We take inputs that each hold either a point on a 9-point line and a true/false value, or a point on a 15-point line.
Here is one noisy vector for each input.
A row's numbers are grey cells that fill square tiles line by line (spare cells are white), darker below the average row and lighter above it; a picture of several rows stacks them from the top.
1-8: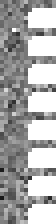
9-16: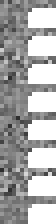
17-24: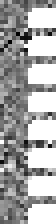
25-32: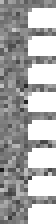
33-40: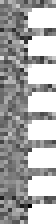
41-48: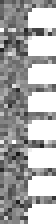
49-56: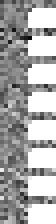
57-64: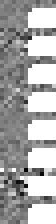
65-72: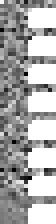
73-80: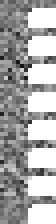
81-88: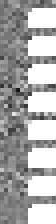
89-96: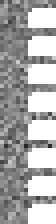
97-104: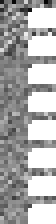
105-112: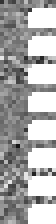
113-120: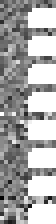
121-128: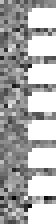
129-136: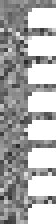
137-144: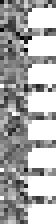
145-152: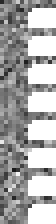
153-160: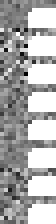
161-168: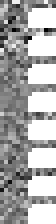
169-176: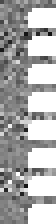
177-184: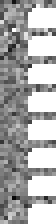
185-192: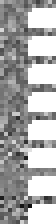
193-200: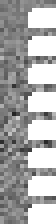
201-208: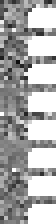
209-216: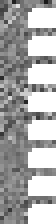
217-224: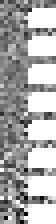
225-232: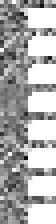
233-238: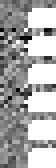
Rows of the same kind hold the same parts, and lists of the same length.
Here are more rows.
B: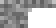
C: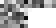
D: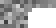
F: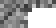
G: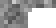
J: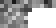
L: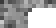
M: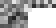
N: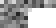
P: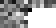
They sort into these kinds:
B, J, M, N
C, D, F, G, L, P

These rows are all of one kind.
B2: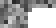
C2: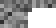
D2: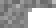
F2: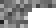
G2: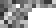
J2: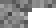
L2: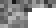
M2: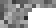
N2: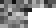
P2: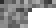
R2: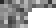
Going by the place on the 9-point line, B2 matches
C2, F2, L2 and N2.
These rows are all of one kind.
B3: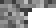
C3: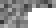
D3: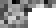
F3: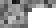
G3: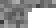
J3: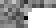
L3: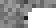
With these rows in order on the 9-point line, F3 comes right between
C3 and D3.
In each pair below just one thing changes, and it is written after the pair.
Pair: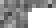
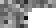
the place on the 9-point line
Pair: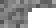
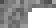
the place on the 9-point line
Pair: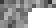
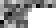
the place on the 9-point line
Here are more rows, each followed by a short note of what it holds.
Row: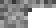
a point on a 15-point line
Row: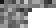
a point on a 9-point line and a true/false value
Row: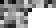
a point on a 15-point line
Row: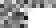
a point on a 15-point line
